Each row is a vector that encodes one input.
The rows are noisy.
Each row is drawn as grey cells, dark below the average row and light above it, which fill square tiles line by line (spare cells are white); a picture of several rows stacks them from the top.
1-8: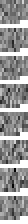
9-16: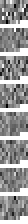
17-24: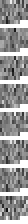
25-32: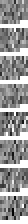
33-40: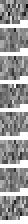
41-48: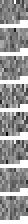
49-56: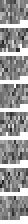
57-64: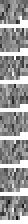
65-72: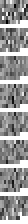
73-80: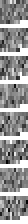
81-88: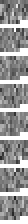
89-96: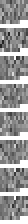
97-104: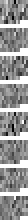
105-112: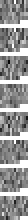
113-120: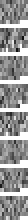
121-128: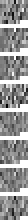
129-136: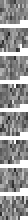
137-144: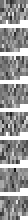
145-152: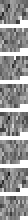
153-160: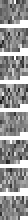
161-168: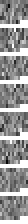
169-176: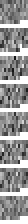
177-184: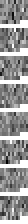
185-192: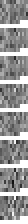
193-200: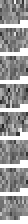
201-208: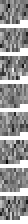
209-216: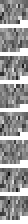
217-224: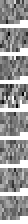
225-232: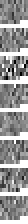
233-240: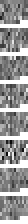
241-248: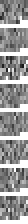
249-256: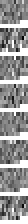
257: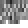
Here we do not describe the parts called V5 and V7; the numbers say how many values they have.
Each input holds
either a point on an 8-point circle, or a true/false value and a value of V5, or a value of V7.
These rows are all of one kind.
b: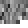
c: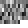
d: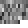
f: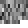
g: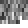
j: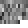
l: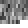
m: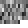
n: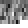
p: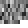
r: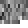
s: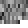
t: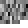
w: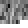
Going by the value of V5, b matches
n, p and w.
